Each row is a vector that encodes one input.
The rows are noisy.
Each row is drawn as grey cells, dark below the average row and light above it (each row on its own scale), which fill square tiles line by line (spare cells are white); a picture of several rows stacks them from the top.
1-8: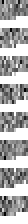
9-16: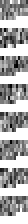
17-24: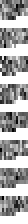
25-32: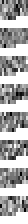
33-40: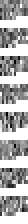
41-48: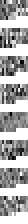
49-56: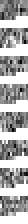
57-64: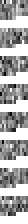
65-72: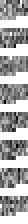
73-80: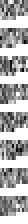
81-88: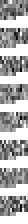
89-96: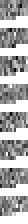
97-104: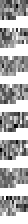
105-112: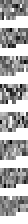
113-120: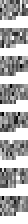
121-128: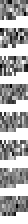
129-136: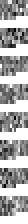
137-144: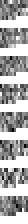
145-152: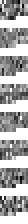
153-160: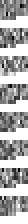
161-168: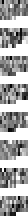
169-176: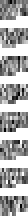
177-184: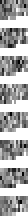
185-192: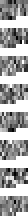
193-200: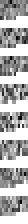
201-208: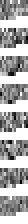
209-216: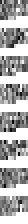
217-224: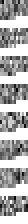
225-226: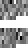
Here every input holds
one of 12 labels, together with either one of 9 labels, or a point on a 5-point line.
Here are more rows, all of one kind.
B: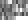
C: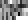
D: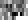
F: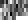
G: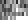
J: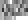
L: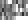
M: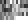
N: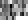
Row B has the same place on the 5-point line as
L, M and N.
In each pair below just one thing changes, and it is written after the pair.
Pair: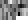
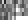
the label
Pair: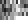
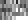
the place on the 5-point line
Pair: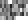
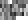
the place on the 5-point line
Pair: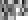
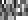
the label
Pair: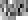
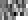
the label
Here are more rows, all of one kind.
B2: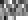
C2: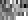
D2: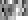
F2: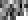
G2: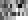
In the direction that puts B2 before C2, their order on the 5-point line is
B2, G2, F2, C2, D2.
